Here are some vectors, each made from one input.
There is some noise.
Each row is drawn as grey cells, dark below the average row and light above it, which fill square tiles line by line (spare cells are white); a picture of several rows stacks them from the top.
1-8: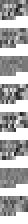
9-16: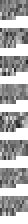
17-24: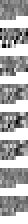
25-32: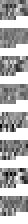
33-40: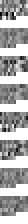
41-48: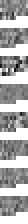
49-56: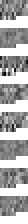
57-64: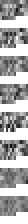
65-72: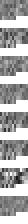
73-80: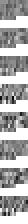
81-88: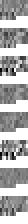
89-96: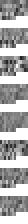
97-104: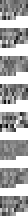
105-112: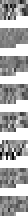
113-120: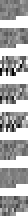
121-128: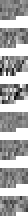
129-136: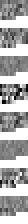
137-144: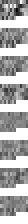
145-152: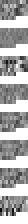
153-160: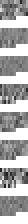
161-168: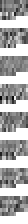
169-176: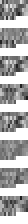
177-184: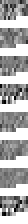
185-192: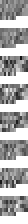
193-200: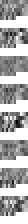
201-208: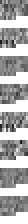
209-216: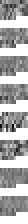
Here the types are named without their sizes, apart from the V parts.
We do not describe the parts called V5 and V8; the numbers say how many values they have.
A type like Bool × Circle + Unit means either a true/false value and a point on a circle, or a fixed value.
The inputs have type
Label × (List(Line) × V8 + V5).
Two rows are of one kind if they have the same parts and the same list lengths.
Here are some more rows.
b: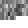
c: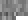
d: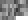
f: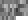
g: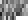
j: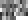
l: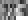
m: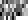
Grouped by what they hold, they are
b, j
c, g
d, f
l, m

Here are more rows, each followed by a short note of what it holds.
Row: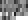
a label and a value of V8, together with the empty list
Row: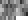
a label and a value of V5
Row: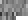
a label and a value of V8, together with a list of one item
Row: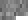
a label and a value of V8, together with a list of two items
